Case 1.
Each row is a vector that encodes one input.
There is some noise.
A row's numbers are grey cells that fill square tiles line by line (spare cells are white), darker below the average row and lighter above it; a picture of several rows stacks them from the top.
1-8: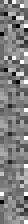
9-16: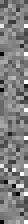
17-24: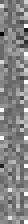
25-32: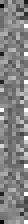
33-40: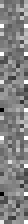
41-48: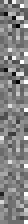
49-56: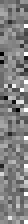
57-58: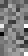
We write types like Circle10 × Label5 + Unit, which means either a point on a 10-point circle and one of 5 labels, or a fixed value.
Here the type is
Bool × Bool × Bool + Unit.
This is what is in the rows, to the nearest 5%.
About 10% of them hold a fixed value. The rest hold three true/false values.
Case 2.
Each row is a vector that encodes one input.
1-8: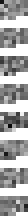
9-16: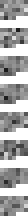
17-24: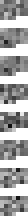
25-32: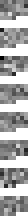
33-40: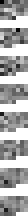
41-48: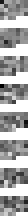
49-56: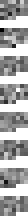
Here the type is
Label11.
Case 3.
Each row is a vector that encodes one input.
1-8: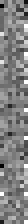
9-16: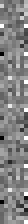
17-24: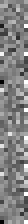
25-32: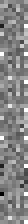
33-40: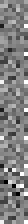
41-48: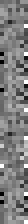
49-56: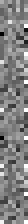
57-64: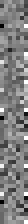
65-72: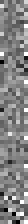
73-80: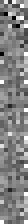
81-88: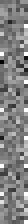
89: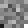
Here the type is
Bool × Bool × Bool + Unit.
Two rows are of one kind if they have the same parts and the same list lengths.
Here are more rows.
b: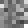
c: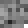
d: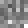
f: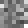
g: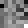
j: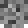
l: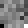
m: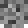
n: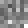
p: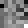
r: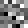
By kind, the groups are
b, c, d, f, g, j, l, m, n, p
r

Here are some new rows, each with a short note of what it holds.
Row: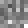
three true/false values
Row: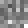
three true/false values
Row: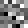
a fixed value
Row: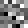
a fixed value
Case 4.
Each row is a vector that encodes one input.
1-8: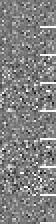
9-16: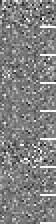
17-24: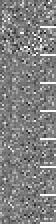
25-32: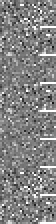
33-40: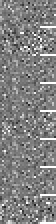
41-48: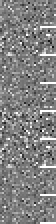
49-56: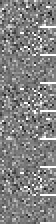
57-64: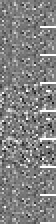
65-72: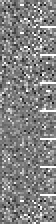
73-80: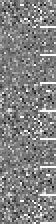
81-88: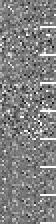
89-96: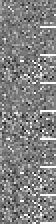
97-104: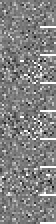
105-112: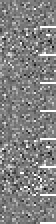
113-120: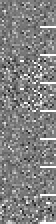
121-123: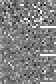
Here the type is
Line6.
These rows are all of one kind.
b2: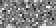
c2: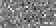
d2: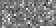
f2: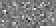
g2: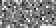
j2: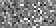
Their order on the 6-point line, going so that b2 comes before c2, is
g2, b2, c2, f2, d2, j2.
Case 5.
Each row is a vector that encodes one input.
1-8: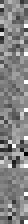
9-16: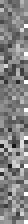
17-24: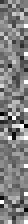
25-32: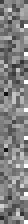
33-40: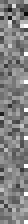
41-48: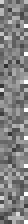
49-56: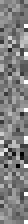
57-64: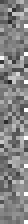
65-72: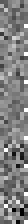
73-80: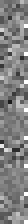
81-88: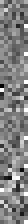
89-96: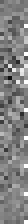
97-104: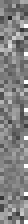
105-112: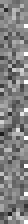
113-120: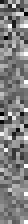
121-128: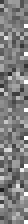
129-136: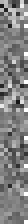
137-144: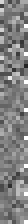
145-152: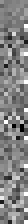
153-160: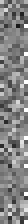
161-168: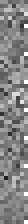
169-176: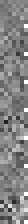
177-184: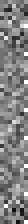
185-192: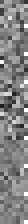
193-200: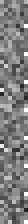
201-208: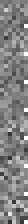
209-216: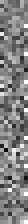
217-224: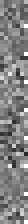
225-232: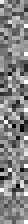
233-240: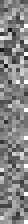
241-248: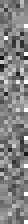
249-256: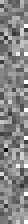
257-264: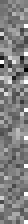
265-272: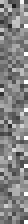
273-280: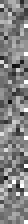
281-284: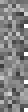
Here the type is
Line9.
